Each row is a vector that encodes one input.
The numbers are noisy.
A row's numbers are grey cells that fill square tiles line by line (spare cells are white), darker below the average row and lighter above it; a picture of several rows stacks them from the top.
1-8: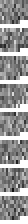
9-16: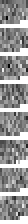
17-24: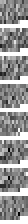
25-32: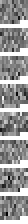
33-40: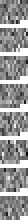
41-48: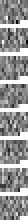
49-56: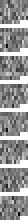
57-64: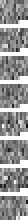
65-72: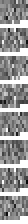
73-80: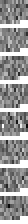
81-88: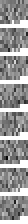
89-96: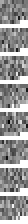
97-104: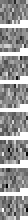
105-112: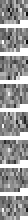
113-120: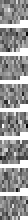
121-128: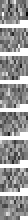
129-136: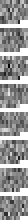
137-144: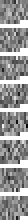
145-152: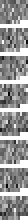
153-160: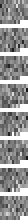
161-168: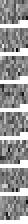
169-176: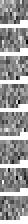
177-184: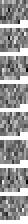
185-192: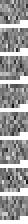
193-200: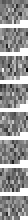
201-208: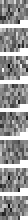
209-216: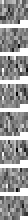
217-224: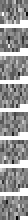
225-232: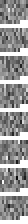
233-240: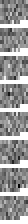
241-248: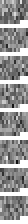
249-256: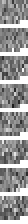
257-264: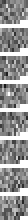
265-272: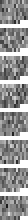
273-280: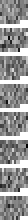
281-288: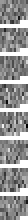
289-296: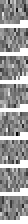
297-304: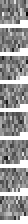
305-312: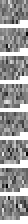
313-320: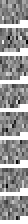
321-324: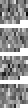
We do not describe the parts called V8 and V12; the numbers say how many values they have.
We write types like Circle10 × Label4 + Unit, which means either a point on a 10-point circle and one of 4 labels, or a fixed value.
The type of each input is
Bool × Line5 + (Tree13 + V8) × V12.
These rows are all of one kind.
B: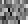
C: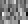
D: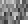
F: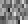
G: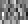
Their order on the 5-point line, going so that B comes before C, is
F, B, C, G, D.
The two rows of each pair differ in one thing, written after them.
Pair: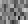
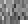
the value of V12
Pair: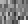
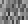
the node of the tree
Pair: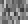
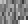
the node of the tree
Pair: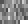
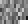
the node of the tree
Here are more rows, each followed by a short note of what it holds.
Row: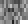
a node of a 13-node tree and a value of V12
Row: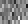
a value of V8 and a value of V12
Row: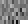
a node of a 13-node tree and a value of V12
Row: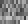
a node of a 13-node tree and a value of V12
